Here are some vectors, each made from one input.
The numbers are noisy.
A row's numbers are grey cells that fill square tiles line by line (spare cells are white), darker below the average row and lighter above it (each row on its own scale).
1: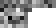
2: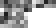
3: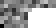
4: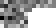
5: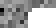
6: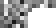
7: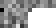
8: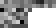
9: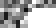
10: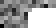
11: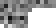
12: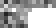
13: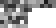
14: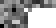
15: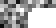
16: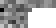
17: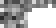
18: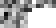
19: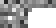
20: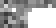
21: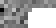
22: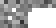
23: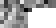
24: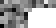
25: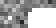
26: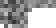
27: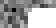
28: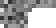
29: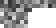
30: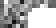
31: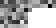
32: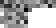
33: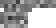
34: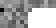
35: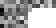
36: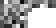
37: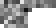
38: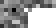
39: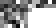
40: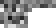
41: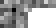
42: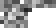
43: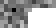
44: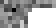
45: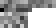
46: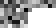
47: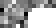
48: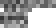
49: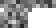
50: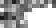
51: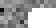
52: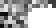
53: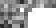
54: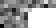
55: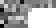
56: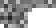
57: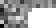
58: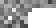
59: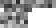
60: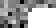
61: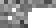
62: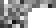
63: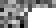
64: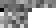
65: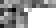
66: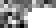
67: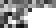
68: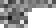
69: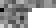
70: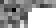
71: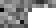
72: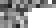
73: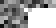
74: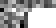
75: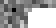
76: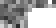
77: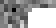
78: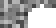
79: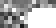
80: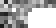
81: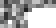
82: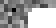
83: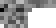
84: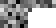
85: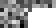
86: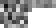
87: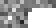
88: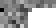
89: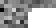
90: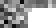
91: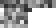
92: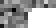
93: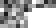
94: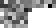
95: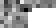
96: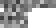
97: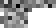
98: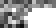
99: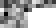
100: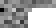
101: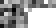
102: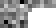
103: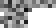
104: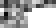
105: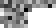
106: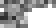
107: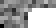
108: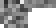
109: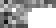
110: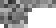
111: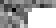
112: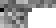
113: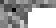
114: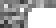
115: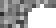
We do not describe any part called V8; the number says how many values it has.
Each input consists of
a value of V8, together with either a point on a 5-point line, or a point on a 7-point line.
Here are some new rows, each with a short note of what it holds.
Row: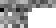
a point on a 7-point line and a value of V8
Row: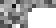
a point on a 5-point line and a value of V8
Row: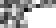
a point on a 7-point line and a value of V8
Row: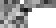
a point on a 7-point line and a value of V8
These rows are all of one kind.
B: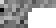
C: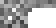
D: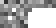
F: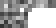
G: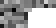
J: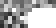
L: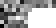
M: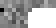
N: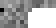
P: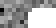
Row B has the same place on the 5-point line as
D, F and L.
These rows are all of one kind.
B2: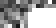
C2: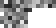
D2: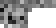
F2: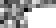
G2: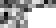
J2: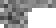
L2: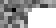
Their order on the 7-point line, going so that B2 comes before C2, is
L2, J2, D2, B2, C2, G2, F2.
